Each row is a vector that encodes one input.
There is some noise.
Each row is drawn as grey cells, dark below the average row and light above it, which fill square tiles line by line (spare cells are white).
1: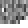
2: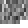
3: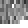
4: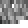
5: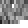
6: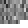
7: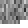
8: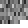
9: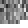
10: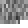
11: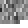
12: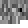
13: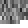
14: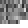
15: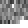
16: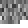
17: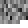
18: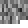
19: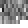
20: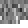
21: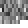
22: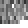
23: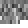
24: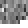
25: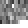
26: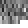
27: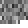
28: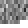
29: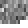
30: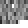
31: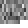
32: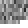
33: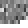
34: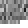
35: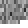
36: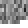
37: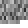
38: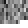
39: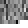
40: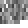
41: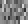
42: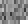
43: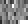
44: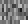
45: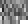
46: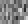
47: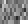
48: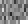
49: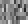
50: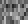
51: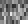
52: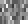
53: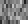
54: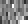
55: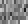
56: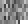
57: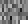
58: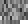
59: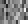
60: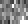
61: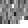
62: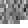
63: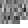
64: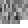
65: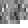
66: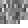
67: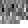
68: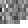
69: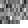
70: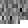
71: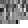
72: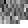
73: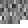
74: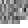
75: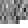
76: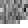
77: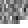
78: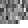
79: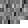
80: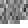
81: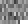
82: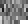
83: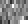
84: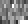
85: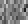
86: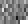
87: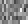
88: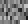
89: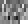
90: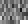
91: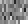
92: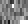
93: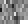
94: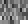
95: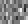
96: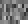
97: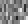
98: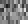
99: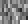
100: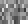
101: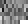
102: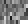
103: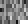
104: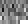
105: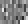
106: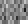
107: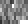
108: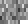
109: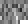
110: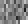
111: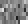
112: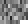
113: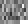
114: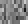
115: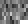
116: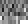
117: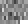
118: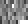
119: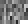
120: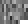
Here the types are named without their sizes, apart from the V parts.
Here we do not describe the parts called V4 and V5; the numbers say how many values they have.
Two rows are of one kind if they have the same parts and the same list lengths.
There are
2 kinds of row.
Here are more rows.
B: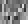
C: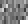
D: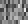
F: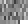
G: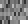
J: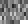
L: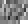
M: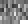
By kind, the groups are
B, C, F, L
D, G, J, M

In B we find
a point on a line, a value of V4 and a value of V5.
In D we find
a point on each of two lines and a value of V4.
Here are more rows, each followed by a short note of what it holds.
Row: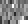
a point on each of two lines and a value of V4
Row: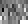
a point on each of two lines and a value of V4
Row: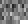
a point on each of two lines and a value of V4
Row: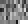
a point on each of two lines and a value of V4
